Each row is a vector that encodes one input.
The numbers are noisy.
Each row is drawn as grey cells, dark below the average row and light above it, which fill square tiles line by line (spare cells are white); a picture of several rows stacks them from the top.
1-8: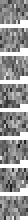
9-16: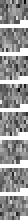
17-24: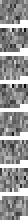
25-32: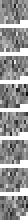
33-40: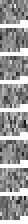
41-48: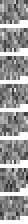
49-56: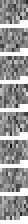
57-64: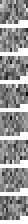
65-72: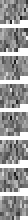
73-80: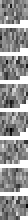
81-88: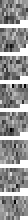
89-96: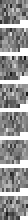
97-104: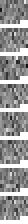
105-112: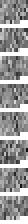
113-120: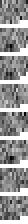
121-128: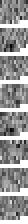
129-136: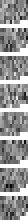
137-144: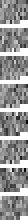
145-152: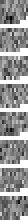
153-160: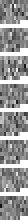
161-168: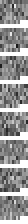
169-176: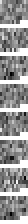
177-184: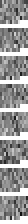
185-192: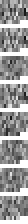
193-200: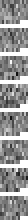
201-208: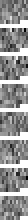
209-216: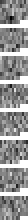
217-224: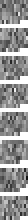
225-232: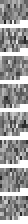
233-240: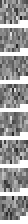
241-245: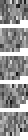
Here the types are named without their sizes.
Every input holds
either a point on a circle, or a fixed value, or a node of a tree, or three true/false values.
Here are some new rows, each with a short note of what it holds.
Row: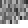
a node of a tree
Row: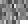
a point on a circle
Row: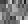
three true/false values
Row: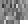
a point on a circle
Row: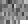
a point on a circle
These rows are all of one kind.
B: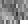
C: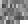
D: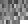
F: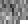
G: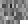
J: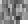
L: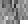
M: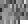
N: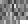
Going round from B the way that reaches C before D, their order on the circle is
B, L, G, C, J, M, N, D, F.
